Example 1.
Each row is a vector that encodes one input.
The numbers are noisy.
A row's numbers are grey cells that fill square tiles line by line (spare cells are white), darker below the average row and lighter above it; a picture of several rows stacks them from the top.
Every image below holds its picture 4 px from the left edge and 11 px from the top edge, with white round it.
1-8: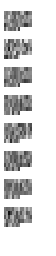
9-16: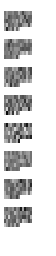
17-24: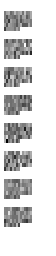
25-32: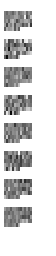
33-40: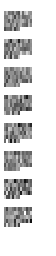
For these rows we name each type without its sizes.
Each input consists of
a point on a line.
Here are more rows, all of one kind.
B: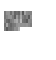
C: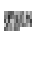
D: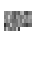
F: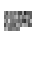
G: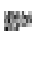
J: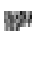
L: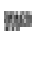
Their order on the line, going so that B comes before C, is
J, F, B, G, D, L, C.
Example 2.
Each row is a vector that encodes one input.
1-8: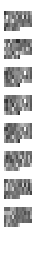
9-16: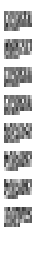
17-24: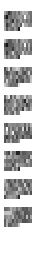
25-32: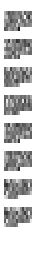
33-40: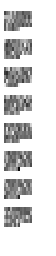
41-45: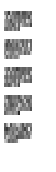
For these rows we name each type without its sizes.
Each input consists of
three true/false values.
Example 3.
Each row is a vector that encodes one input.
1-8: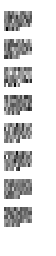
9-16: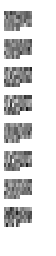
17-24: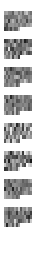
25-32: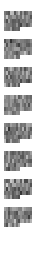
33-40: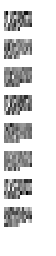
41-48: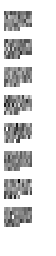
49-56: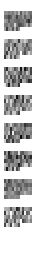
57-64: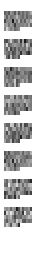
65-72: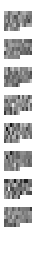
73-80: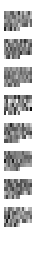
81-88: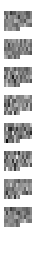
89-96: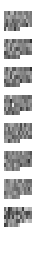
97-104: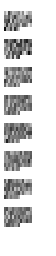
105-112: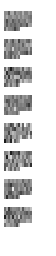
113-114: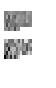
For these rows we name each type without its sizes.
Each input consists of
either a fixed value, or a node of a tree.
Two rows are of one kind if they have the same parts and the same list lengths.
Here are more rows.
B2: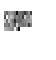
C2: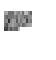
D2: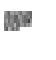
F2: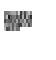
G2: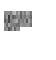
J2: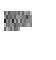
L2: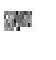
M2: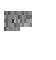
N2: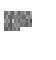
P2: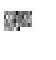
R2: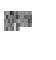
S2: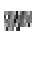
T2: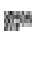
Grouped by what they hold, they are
B2, L2, P2, S2
C2, D2, F2, G2, J2, M2, N2, R2, T2

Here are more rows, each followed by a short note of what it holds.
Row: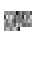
a fixed value
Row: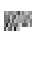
a node of a tree
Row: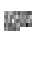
a node of a tree
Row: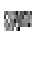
a fixed value
